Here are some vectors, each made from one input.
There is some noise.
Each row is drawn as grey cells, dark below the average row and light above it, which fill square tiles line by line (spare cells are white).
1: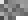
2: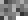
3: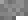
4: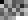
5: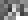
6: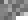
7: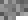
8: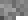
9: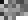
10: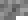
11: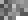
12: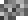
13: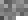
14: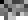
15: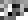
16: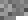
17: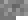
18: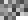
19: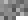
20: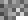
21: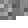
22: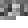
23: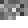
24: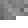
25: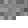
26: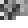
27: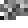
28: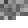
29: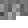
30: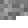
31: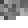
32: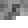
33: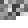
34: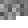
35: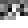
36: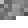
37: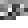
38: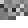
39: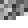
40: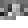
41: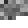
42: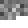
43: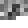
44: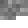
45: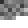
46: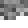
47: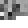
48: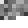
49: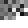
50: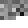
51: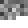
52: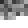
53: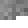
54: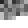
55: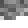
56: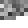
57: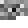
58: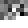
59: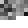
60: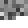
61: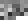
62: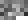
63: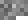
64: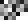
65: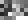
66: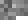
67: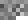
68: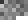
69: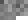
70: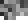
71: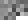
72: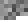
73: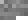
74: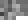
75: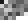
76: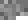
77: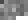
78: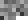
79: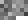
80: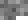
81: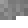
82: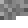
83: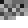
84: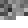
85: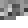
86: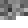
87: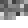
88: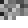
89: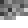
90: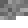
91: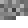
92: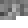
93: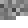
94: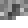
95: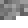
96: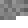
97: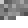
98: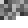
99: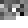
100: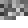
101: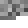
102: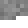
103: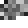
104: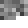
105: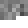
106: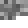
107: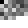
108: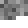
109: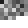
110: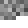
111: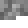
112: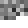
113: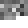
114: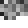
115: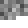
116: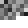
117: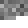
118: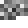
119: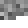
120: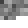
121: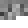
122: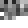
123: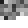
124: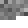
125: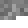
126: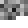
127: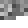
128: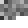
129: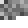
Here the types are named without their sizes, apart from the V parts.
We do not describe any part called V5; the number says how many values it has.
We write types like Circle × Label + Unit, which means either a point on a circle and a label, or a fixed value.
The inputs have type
List(Bool × V5).
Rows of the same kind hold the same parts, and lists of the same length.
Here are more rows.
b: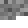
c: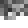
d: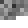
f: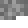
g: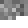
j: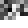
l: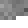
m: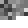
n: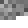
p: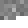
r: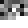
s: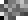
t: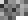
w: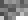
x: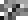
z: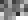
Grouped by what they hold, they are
b, d, m, t, w
c, z
f, g, j, l, n, p, r, s, x

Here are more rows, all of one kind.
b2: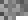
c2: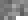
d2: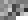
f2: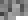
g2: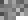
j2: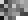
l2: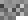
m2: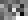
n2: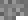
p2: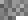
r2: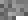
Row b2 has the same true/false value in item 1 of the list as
d2, n2 and r2.
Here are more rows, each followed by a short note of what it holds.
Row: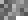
a list of two items
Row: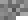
a list of two items
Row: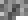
a list of one item
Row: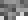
a list of one item
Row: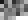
the empty list
